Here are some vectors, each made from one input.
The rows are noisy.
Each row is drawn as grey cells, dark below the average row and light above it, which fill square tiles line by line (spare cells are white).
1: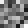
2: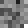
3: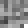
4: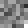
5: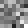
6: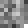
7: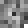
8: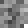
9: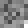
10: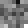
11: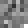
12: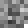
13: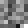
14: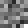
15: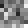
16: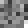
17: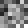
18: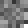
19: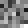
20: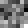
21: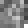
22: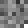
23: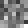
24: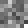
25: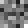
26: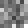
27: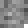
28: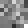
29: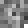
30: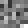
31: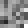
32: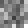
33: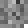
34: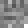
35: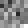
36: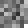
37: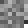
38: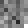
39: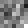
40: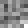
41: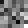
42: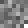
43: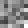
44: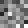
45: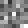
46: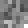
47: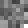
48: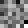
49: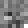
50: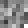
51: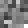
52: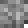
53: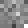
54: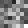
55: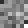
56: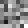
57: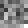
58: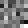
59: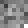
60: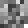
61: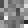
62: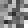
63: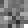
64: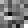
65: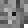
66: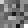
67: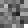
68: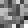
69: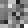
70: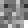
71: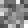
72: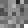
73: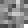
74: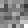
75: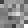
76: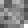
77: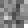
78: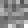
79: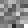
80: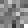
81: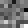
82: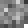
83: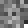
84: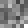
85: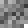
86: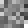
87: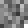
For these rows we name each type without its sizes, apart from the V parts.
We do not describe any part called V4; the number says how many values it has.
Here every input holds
a point on a line, together with either a point on a line, or a value of V4.
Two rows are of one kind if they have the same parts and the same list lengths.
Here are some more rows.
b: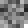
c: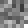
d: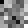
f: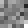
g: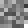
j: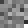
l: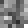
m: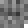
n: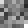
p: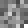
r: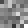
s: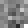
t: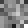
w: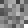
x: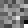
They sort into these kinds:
b, d, l, m, s
c, f, g, j, n, p, r, t, w, x

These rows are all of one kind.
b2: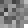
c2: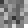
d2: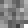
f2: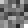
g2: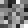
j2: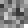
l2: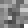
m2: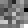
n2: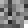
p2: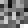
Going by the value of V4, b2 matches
d2, f2, g2 and m2.
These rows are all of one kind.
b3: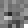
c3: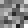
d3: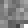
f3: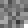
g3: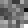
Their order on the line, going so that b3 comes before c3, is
d3, b3, g3, f3, c3.
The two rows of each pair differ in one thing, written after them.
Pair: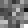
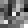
the value of V4
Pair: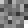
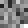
the value of V4
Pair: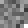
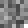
the value of V4
